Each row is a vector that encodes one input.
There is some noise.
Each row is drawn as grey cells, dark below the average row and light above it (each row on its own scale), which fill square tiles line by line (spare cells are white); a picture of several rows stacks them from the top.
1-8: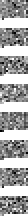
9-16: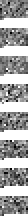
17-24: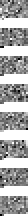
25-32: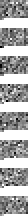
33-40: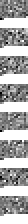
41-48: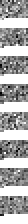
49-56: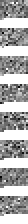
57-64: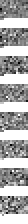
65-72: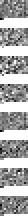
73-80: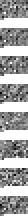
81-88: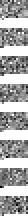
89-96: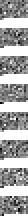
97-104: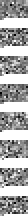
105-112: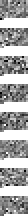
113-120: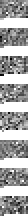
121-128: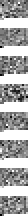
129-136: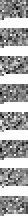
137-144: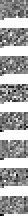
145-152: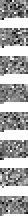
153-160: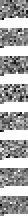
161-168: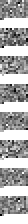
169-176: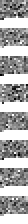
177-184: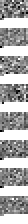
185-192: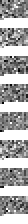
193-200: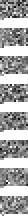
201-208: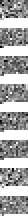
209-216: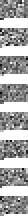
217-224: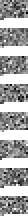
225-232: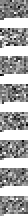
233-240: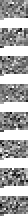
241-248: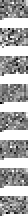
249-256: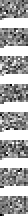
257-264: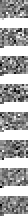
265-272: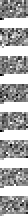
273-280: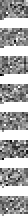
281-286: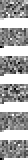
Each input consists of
either a fixed value, or one of 5 labels and a node of a 13-node tree.
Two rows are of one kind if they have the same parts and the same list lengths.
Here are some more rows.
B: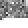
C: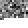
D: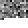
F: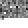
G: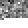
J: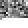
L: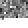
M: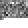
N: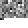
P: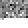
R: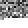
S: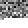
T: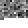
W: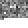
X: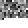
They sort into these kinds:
B, C, D, F, G, J, L, M, N, P, T, W, X
R, S

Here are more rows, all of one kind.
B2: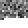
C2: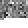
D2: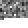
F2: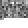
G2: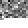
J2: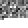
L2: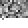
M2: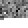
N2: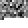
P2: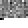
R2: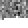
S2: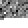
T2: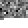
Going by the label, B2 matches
N2 and R2.
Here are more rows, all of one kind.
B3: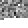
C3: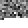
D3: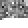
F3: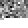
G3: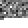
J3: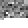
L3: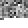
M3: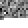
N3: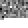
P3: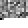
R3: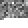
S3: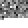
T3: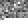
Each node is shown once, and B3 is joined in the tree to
L3.
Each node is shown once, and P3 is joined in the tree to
D3.
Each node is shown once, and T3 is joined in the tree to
G3.
